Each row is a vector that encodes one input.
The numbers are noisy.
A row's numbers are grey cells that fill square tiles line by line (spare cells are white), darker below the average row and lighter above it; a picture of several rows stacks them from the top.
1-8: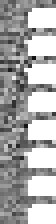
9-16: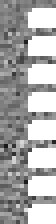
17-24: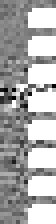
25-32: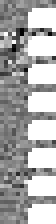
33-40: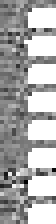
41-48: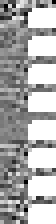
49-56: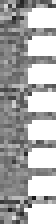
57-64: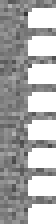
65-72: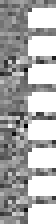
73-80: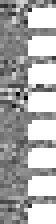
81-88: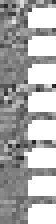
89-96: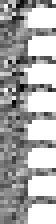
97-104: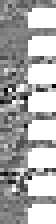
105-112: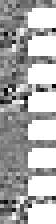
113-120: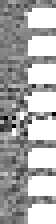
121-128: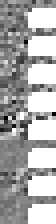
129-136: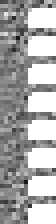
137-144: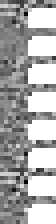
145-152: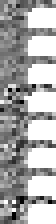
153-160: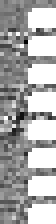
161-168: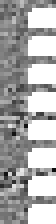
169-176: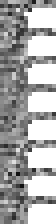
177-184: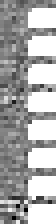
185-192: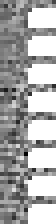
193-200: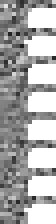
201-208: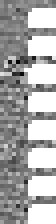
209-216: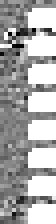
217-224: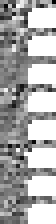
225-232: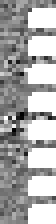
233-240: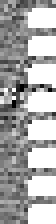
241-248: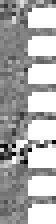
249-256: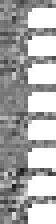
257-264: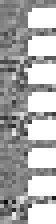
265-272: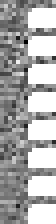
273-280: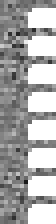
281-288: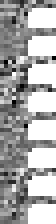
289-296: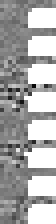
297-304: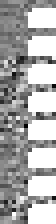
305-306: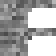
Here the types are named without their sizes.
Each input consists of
either a fixed value, or a point on each of two lines and a true/false value.
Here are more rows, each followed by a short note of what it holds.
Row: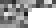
a fixed value
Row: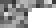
a fixed value
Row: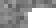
a point on each of two lines and a true/false value
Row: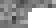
a point on each of two lines and a true/false value
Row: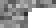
a point on each of two lines and a true/false value
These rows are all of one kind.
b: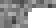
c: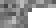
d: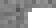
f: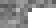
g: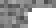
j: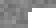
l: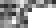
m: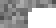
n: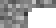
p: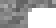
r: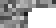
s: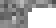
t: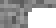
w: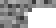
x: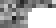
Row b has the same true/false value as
f, n, t and x.
